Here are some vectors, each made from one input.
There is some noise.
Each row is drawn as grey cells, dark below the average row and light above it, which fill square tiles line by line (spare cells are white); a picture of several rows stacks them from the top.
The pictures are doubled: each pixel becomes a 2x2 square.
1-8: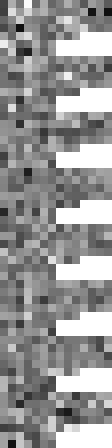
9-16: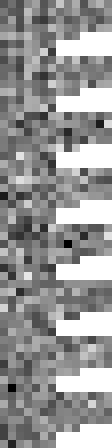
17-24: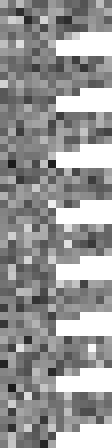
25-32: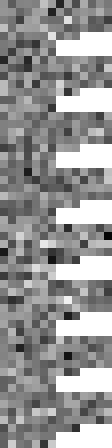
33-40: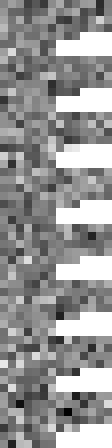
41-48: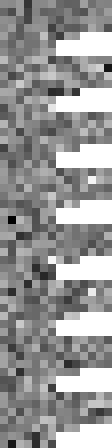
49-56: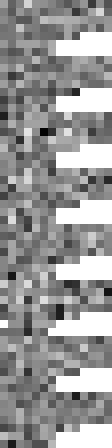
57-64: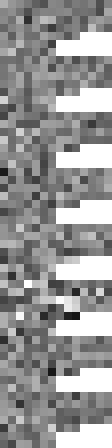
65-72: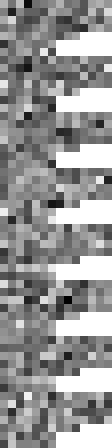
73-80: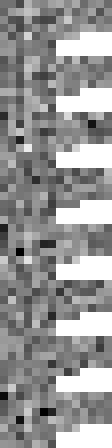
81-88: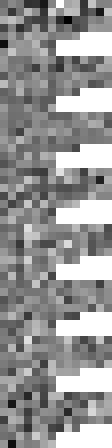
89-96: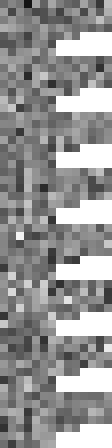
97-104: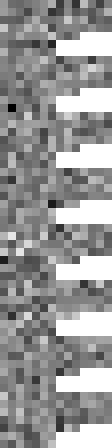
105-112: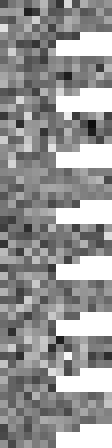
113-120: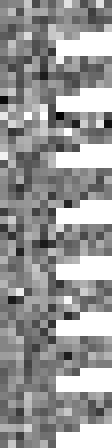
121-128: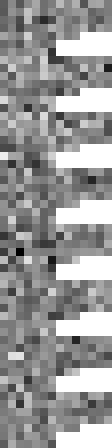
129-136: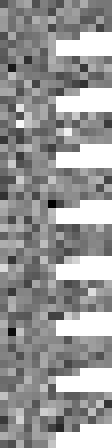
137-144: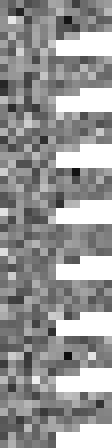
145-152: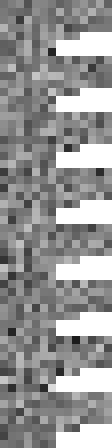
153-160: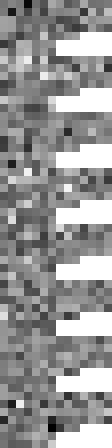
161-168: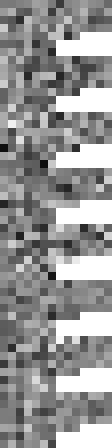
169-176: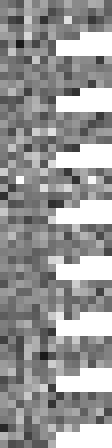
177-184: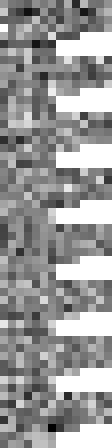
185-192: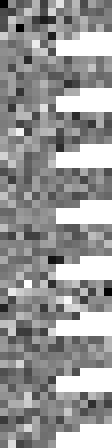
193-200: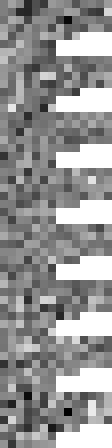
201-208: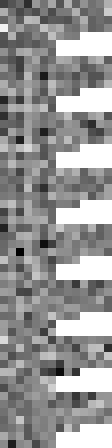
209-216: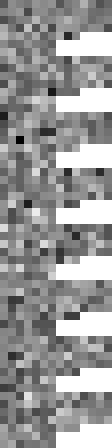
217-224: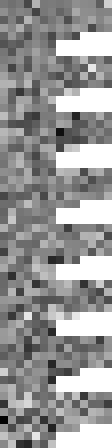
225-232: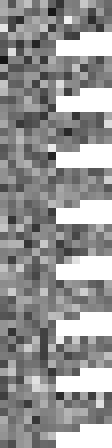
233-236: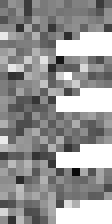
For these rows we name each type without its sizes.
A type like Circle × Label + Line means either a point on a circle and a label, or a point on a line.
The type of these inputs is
Bool × Circle × List(Line).
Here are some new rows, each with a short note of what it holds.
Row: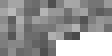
a point on a circle and a true/false value, together with a list of two items
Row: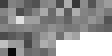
a point on a circle and a true/false value, together with a list of one item
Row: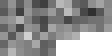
a point on a circle and a true/false value, together with the empty list
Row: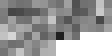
a point on a circle and a true/false value, together with a list of two items
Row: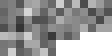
a point on a circle and a true/false value, together with the empty list
